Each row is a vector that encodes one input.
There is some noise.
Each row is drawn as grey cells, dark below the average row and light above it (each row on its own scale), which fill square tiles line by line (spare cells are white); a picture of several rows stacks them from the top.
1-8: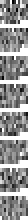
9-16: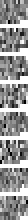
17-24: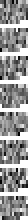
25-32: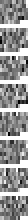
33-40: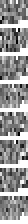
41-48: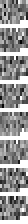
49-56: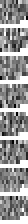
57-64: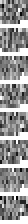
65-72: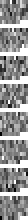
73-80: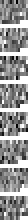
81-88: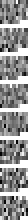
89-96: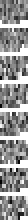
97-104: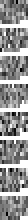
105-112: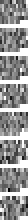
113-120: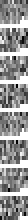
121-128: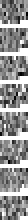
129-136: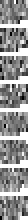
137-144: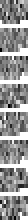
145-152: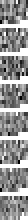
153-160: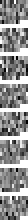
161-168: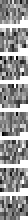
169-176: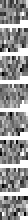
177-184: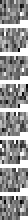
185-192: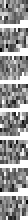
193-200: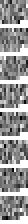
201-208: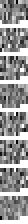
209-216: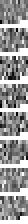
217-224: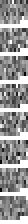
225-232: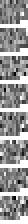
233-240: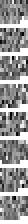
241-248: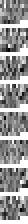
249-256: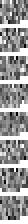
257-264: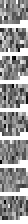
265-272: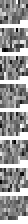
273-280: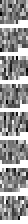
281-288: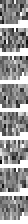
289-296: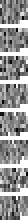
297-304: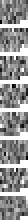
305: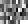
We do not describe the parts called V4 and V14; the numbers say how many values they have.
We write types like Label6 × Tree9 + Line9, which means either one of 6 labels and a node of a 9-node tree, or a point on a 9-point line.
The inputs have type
Bool × (Line7 + V4) × V14 + Line6.
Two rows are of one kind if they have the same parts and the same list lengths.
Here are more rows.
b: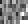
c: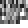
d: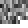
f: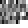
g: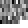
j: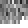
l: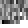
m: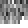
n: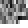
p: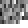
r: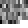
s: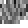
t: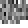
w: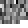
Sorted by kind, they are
b, c, d, f, g, p, r, w
j, m
l, n, s, t

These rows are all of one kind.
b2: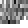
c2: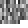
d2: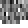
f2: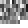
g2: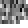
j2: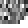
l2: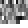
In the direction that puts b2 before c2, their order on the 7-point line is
d2, f2, g2, b2, j2, l2, c2.
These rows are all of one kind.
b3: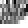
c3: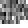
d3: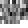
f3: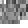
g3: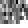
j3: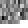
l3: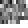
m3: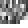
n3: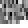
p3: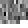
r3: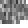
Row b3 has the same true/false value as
d3, f3, j3 and m3.
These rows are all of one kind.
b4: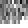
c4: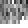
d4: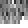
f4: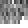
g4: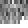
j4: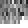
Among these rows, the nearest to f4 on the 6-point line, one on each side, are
d4 and g4.
